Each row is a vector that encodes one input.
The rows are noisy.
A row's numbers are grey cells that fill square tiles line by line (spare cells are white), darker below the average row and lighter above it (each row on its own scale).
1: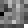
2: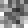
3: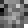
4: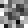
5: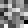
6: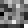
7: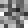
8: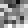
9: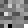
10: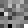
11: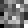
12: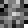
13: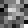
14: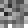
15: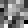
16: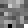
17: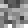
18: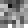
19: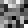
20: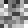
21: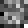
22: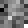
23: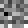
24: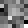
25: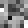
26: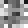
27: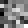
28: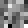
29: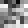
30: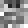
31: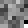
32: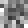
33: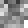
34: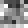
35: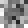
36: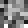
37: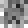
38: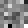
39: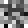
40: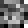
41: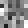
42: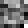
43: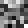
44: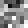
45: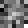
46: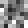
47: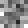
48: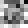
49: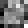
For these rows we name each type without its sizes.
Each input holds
a label and a true/false value.
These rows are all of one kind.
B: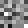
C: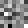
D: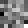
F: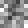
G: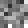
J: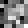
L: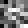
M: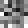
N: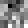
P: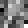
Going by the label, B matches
C and F.
